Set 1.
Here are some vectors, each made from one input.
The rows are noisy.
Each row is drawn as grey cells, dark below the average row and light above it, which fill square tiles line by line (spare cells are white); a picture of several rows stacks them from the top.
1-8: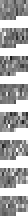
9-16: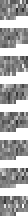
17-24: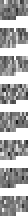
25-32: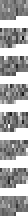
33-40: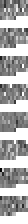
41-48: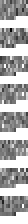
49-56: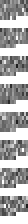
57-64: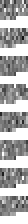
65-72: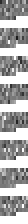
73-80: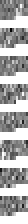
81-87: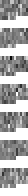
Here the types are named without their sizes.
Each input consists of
a label, together with either a fixed value, or a node of a tree.
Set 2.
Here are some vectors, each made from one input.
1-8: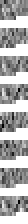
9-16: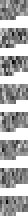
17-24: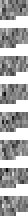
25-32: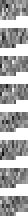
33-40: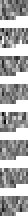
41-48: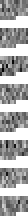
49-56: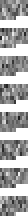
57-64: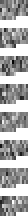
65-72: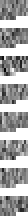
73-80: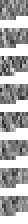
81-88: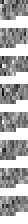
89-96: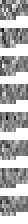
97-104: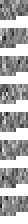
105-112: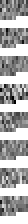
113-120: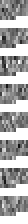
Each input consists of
a point on an 11-point line and a true/false value.
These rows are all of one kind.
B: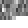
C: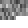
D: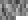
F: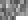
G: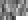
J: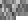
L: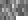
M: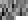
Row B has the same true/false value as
J and L.
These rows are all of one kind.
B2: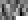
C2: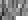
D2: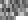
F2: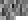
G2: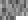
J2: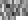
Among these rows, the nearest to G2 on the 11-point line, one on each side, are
B2 and D2.
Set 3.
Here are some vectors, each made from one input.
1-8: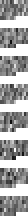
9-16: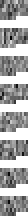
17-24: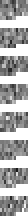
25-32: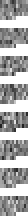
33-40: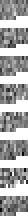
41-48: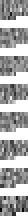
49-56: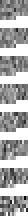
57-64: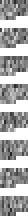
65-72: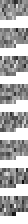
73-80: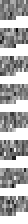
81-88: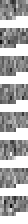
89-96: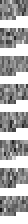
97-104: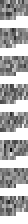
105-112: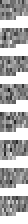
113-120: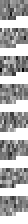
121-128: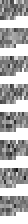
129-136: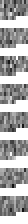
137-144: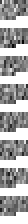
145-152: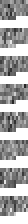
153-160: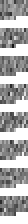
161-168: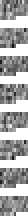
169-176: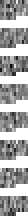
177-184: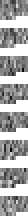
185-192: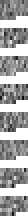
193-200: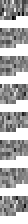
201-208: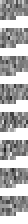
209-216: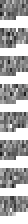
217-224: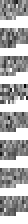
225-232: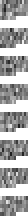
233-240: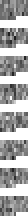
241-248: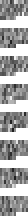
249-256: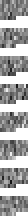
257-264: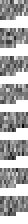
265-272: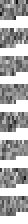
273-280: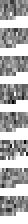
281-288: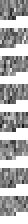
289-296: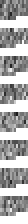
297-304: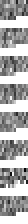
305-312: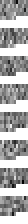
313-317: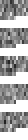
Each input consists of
a list of up to two points on a 12-point line.
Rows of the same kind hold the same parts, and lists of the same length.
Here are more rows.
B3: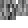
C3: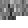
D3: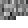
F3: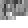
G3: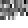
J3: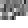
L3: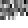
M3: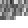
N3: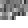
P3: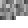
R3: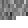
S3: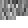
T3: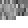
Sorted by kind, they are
B3, M3
C3, D3, F3, J3, N3, P3, R3, S3, T3
G3, L3

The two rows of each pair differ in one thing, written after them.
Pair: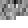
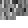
the place on the 12-point line in item 2 of the list
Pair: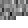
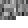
the place on the 12-point line in item 2 of the list
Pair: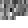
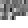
the place on the 12-point line in item 1 of the list
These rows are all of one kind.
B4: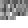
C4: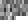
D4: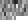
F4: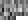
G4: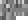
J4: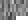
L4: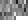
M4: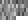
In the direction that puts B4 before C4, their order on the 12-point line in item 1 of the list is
F4, J4, L4, M4, D4, B4, C4, G4.
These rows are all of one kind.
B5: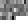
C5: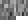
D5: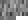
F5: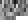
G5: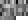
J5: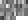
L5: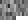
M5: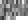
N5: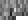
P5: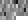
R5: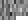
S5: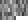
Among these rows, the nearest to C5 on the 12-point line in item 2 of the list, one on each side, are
D5 and J5.
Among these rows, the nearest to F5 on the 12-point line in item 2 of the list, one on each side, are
B5 and N5.
